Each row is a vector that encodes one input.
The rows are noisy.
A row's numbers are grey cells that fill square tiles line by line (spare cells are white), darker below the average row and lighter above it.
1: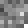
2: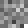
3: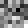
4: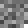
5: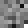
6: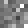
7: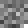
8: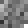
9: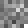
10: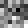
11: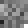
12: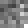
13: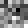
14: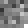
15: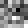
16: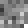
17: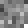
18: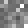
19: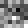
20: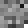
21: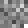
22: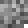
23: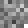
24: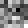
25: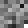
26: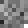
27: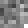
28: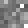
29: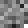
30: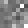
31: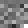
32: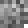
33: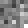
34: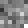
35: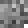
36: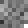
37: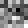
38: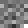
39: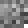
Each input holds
either a fixed value, or three true/false values.
